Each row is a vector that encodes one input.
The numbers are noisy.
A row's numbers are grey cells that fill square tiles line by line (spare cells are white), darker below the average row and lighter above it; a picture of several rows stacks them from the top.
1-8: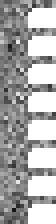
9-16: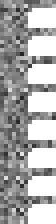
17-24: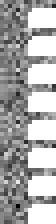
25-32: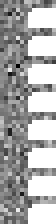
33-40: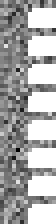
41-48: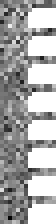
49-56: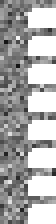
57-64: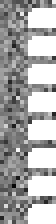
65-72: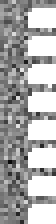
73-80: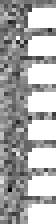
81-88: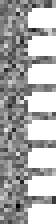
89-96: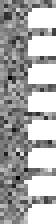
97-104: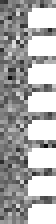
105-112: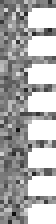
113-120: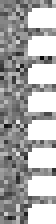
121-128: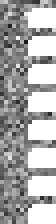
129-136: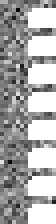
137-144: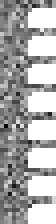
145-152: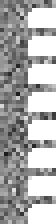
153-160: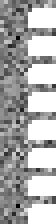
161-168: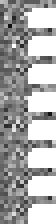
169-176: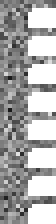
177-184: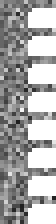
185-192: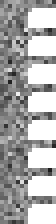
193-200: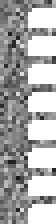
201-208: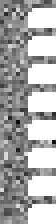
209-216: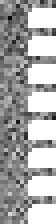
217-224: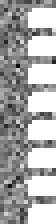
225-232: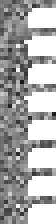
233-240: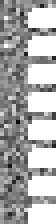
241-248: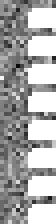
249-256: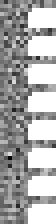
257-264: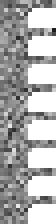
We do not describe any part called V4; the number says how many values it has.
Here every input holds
a point on a 9-point circle and a node of a 9-node tree, together with either a point on a 10-point circle and a value of V4, or a fixed value.
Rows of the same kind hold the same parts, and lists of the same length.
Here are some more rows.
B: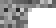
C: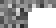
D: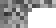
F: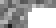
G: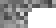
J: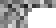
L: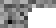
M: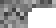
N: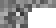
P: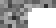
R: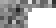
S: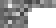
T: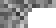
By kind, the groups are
B, C, F, L, N, P, R, S
D, G, J, M, T

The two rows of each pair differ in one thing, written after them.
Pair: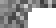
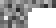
the value of V4
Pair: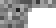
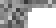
the value of V4
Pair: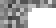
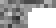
the node of the tree
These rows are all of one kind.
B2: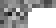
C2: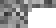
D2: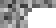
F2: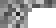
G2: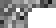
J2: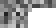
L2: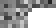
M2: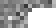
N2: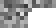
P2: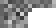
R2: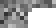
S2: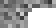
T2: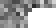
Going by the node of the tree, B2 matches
C2, F2, J2 and R2.
